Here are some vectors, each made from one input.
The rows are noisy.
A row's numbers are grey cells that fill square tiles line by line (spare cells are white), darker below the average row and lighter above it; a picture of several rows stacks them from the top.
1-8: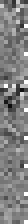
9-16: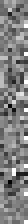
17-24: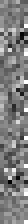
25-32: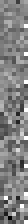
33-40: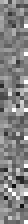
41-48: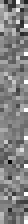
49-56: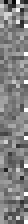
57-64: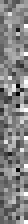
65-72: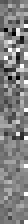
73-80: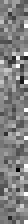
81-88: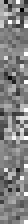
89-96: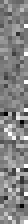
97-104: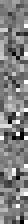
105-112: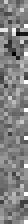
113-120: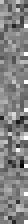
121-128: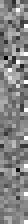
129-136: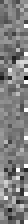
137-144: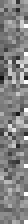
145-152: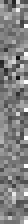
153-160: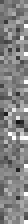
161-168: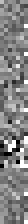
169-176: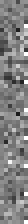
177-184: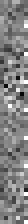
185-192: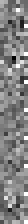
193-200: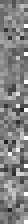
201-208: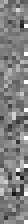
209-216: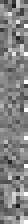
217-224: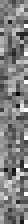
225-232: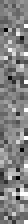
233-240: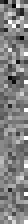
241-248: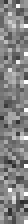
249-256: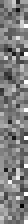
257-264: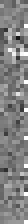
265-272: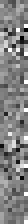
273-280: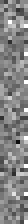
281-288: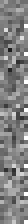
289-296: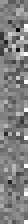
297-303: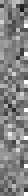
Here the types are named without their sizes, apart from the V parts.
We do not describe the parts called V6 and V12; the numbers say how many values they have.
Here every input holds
either a point on a line, or a node of a tree and a value of V6, or a value of V12.
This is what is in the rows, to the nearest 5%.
About 15% of them hold a point on a line. About 40% of them hold a node of a tree and a value of V6. The rest hold a value of V12.
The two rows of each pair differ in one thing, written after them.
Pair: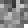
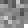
the value of V6
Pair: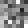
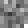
the node of the tree
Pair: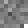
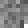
the node of the tree
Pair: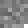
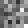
the value of V6
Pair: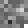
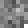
the node of the tree
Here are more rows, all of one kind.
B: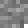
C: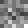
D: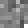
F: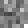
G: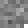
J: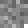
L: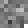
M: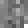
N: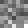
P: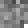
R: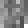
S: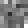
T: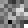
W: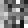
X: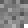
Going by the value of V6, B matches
C, G, J and N.
